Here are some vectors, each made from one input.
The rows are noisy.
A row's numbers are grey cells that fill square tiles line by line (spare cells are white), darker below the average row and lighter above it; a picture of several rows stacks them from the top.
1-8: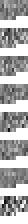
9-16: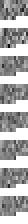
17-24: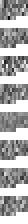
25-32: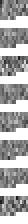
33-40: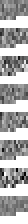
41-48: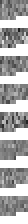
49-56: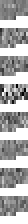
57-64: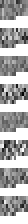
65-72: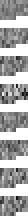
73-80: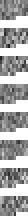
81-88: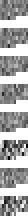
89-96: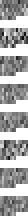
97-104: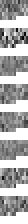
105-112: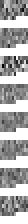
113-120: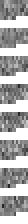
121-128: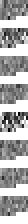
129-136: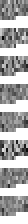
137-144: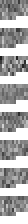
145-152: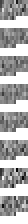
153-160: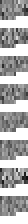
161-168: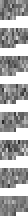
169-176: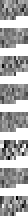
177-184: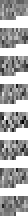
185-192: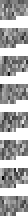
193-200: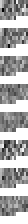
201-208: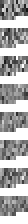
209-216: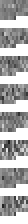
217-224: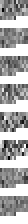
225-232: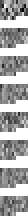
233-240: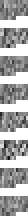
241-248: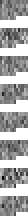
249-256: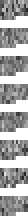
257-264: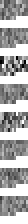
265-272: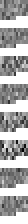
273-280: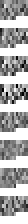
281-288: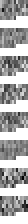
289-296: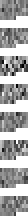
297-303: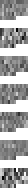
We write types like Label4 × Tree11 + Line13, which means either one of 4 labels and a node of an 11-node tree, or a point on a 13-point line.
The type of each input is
Bool × Bool × Bool + Label6.
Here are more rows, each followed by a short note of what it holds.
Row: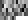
one of 6 labels
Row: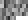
three true/false values
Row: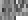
one of 6 labels
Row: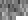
three true/false values
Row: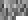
one of 6 labels
